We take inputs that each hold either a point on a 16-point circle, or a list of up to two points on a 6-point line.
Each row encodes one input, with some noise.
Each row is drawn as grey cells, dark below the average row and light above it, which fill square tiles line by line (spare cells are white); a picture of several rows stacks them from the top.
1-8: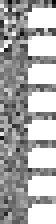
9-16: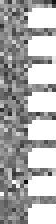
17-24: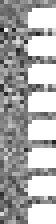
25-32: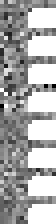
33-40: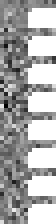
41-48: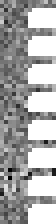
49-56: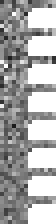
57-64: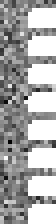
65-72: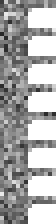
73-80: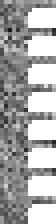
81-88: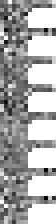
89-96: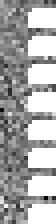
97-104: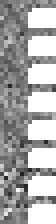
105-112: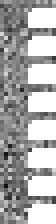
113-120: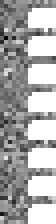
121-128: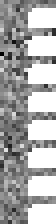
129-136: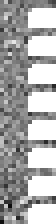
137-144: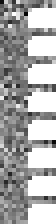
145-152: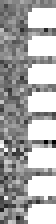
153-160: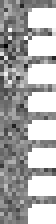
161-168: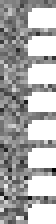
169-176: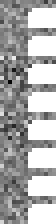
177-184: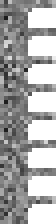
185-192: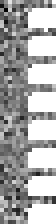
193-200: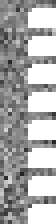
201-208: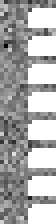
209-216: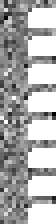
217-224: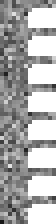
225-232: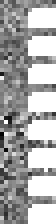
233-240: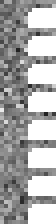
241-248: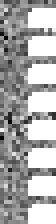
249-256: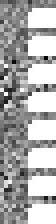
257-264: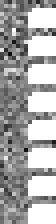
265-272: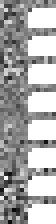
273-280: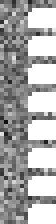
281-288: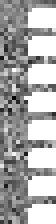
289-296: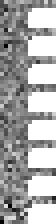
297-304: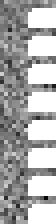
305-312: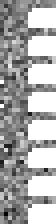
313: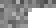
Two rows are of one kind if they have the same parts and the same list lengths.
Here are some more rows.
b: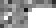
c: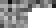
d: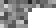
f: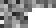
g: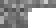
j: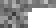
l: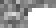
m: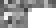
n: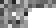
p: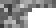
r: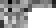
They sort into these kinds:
b, l, m, n
c, d, r
f
g, j, p

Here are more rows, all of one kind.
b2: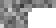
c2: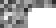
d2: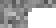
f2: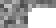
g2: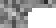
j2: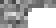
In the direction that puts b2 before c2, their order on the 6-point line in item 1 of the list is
b2, d2, f2, g2, j2, c2.
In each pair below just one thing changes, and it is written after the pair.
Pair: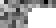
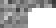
the place on the 6-point line in item 2 of the list
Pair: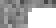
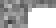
the place on the 6-point line in item 1 of the list
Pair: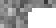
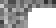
the place on the 6-point line in item 2 of the list
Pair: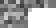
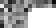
the place on the 6-point line in item 2 of the list
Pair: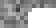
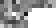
the place on the 6-point line in item 2 of the list
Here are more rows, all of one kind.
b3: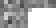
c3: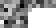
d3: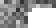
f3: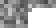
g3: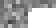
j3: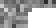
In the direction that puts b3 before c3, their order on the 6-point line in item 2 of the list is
f3, j3, b3, g3, d3, c3.
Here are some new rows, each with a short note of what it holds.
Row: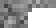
a point on a 16-point circle
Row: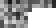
a list of one item
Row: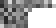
a point on a 16-point circle
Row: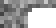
a point on a 16-point circle
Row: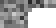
a list of one item
